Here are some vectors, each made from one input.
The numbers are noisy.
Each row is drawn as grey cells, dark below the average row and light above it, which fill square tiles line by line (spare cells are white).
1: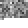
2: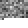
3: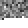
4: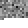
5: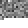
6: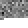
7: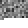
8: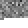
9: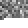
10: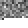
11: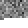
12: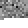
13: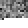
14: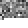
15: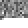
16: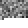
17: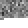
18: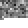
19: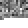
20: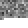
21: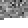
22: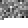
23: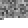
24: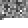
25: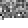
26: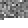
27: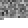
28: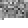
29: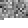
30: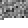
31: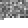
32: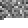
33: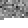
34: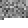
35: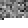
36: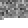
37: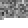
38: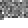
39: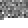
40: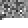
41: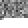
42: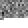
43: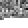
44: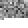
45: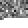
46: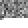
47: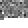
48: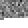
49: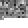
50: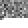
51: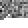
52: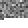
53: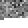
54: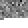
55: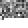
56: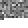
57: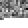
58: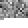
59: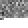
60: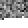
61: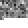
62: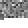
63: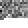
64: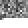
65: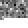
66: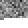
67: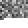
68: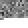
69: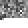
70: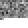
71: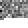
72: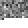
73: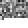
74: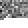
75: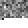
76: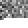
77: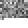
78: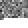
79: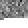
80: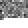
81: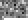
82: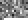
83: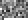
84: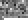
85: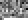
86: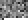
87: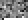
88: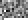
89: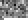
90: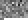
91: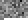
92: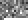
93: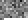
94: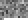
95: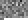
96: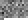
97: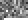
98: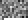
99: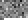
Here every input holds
either a point on each of two 4-point lines, or a point on a 5-point line, or a node of a 10-node tree.
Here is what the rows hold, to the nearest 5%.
About 25% of them hold a point on each of two 4-point lines. About 35% of them hold a point on a 5-point line. The rest hold a node of a 10-node tree.
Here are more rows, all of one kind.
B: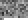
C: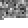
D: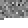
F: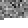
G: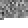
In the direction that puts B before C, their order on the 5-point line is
F, D, G, B, C.
